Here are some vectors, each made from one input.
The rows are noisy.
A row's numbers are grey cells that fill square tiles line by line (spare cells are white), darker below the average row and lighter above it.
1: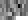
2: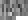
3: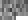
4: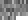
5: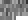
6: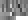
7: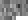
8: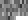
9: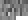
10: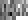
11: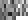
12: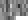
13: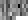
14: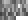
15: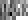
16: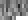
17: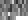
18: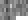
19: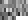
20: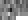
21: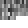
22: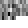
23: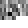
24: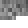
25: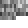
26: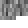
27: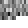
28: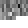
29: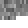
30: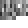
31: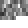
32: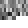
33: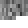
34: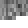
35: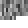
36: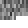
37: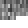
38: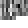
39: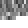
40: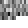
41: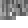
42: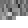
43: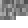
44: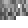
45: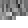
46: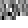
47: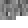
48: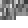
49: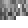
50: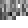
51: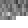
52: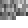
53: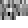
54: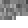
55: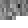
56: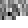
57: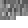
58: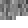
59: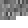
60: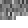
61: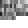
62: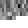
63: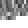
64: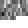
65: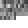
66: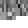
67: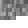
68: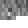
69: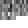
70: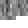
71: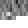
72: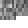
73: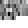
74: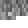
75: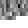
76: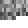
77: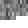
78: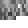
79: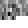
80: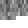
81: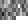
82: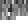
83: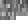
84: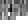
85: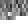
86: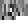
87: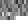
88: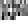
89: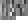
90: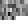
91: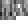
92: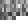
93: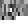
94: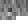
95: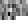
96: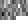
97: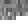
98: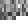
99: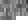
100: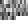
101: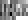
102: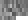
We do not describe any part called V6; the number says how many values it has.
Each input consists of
either a node of a 9-node tree, or three true/false values and a value of V6.
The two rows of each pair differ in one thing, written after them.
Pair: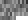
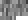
one of the three true/false values
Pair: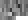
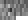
the value of V6
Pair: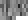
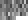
the value of V6
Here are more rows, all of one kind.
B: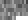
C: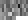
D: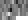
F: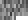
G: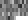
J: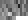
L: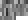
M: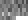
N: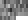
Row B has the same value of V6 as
C, J and M.
